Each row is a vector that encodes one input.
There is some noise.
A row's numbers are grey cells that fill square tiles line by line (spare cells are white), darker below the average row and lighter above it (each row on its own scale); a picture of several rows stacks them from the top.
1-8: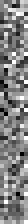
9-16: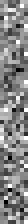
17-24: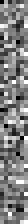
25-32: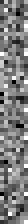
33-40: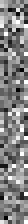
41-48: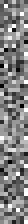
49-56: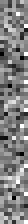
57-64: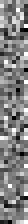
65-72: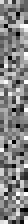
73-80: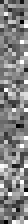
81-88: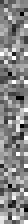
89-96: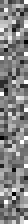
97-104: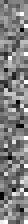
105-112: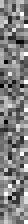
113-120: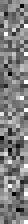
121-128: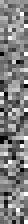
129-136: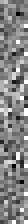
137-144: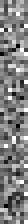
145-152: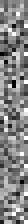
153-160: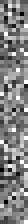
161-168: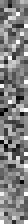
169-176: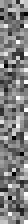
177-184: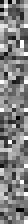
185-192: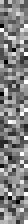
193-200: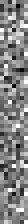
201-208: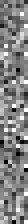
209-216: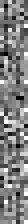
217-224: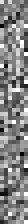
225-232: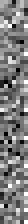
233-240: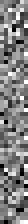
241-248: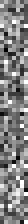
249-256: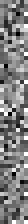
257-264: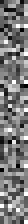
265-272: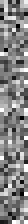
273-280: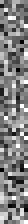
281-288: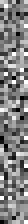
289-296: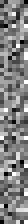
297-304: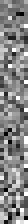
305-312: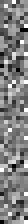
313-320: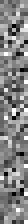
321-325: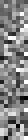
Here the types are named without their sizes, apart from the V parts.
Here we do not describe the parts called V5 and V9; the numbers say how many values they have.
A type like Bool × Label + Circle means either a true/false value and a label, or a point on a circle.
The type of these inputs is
(Circle + Line) × Line × Line × V9 + V5.
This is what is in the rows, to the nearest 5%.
About 90% of them hold a point on each of two lines and a value of V9, together with either a point on a circle, or a point on a line. The rest hold a value of V5.
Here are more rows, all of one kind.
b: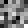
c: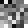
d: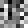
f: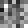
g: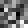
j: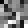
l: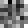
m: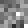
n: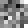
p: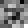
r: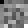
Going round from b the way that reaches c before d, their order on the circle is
b, g, c, n, l, m, d, j, p, f, r.
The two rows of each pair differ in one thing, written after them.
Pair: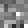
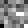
the place on one of the two lines
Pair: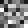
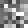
the place on one of the two lines
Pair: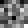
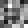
the value of V9
